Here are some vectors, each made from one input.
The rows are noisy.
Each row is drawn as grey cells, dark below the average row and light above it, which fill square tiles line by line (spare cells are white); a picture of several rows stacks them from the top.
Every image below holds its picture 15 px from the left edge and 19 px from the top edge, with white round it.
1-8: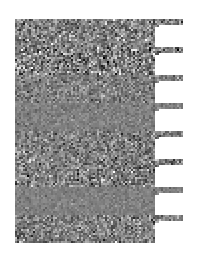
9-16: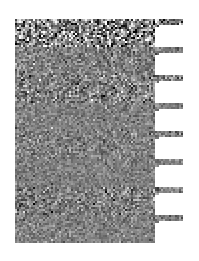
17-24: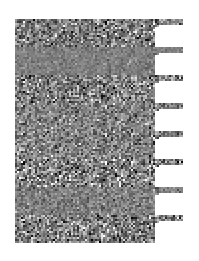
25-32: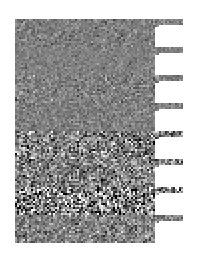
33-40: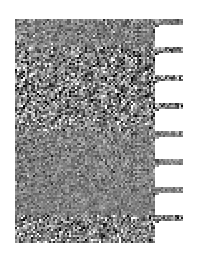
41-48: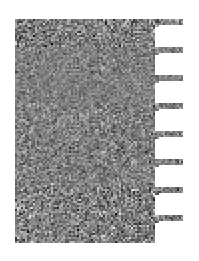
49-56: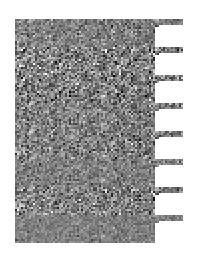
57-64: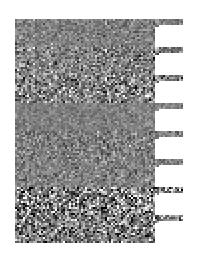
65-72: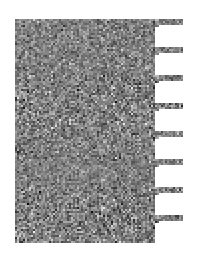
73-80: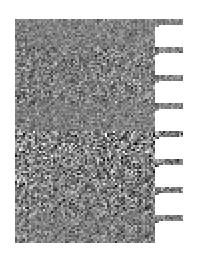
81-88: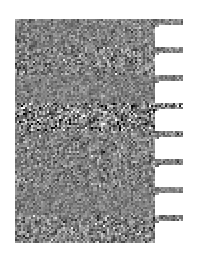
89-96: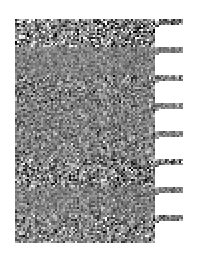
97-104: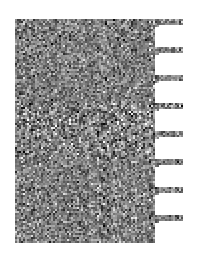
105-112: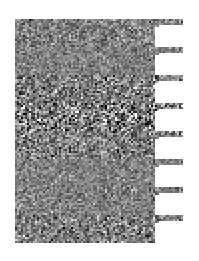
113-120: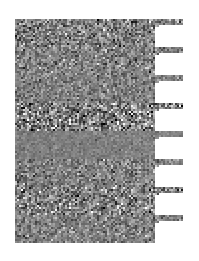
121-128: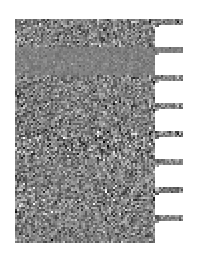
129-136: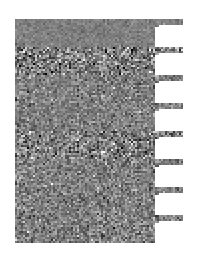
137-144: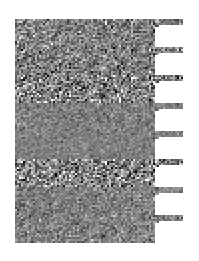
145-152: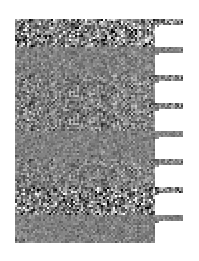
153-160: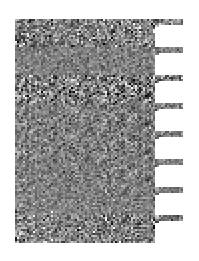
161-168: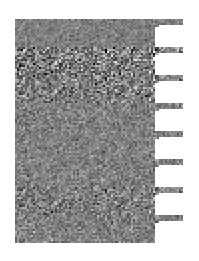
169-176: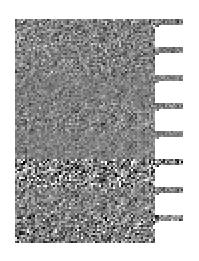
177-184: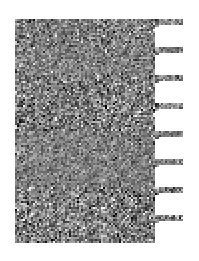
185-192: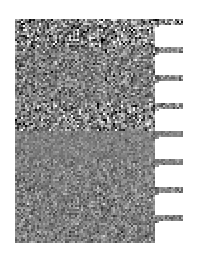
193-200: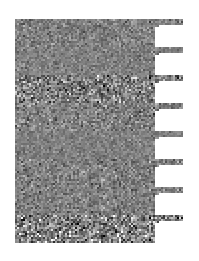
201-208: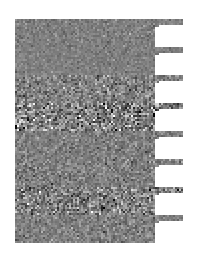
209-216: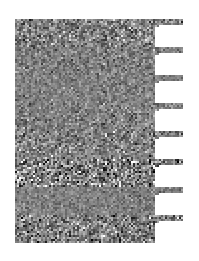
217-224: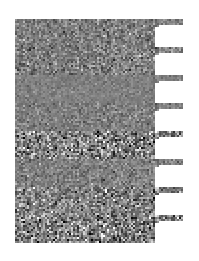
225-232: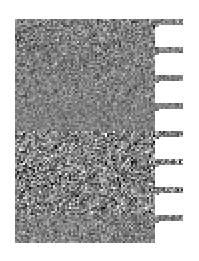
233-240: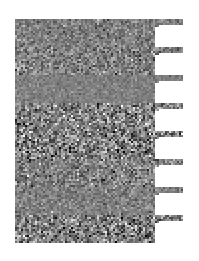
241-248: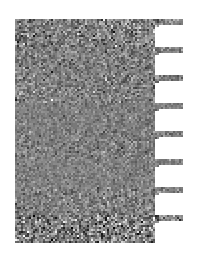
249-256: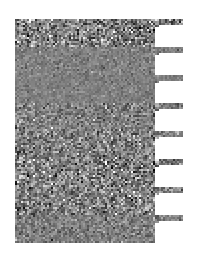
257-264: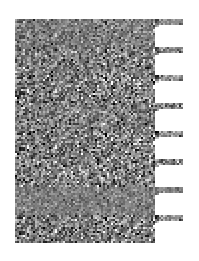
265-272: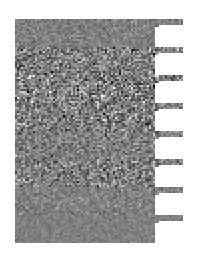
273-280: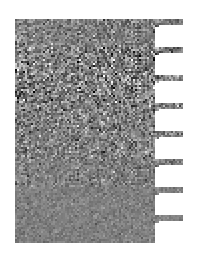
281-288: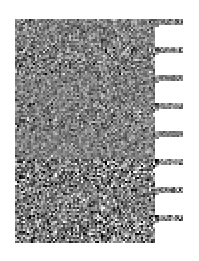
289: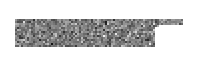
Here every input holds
either a point on a 10-point circle, or a point on a 9-point line, or a point on an 11-point line and a true/false value.
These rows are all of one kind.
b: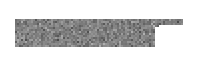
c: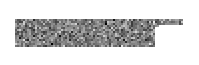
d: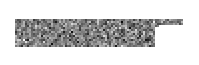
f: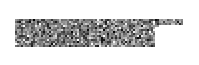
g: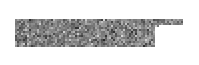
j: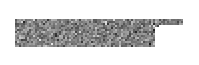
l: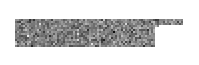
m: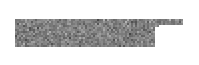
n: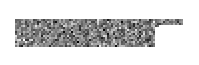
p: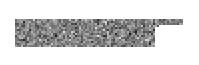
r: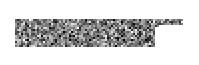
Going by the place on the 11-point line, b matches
f and r.
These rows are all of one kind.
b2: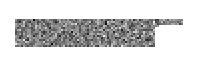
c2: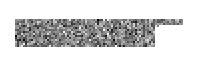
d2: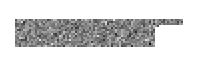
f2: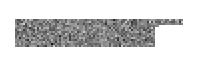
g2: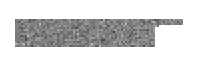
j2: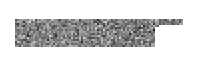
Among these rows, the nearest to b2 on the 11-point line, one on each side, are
d2 and j2.
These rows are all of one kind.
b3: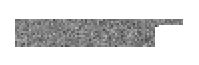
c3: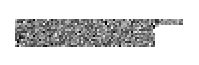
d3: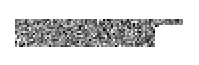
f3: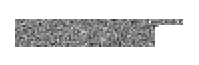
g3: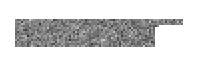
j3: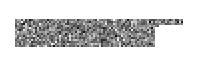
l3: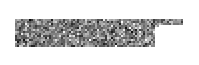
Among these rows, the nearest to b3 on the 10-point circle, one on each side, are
d3 and f3.
